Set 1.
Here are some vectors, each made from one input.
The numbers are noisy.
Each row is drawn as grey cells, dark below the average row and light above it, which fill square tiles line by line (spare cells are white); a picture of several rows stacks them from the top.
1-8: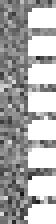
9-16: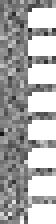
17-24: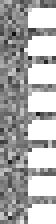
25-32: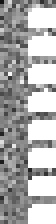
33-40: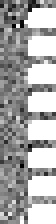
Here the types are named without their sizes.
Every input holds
a node of a tree.
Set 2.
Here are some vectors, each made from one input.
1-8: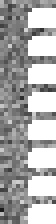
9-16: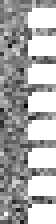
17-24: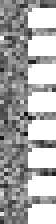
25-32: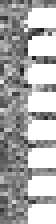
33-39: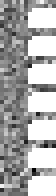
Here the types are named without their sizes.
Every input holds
a node of a tree.
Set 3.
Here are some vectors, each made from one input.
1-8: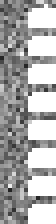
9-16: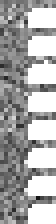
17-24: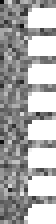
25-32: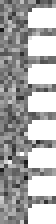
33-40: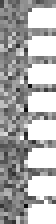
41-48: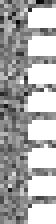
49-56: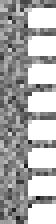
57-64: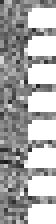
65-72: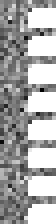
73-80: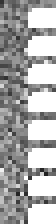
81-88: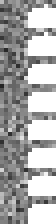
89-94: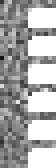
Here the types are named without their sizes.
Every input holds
a node of a tree.
